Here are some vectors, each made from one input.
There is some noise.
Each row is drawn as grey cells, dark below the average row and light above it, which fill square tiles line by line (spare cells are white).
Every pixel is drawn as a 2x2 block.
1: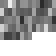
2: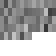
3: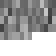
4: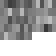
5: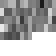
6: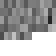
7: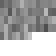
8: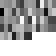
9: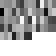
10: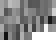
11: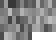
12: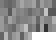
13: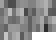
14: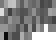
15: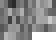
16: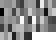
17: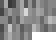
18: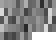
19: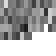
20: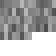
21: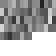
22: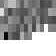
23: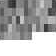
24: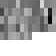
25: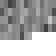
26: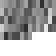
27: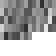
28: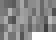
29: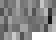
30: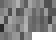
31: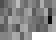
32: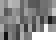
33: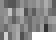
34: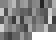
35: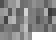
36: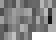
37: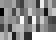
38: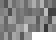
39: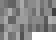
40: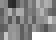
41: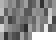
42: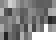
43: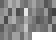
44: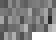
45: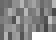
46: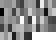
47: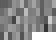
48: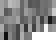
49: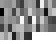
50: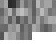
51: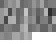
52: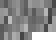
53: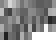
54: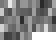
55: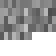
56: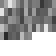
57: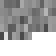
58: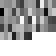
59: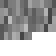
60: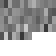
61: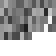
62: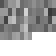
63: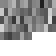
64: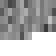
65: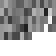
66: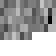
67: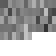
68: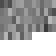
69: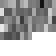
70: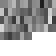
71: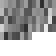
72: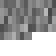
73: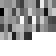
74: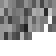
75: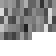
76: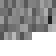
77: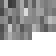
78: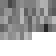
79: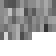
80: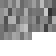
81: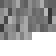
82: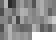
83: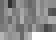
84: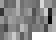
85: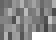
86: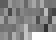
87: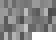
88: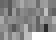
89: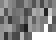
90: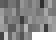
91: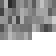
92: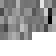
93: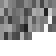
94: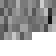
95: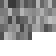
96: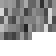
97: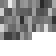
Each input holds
a list of up to two points on an 11-point line.
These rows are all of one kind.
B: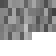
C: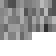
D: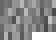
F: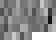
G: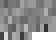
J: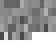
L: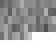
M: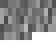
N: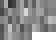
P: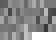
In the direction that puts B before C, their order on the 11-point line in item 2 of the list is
N, D, B, L, P, C, F, G, J, M.
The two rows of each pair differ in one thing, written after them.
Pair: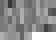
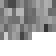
the place on the 11-point line in item 2 of the list
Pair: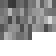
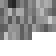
the place on the 11-point line in item 2 of the list
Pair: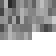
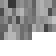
the place on the 11-point line in item 2 of the list
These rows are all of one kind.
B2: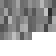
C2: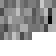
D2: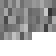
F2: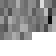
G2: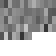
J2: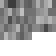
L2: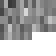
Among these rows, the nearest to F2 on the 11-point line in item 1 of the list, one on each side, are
B2 and C2.
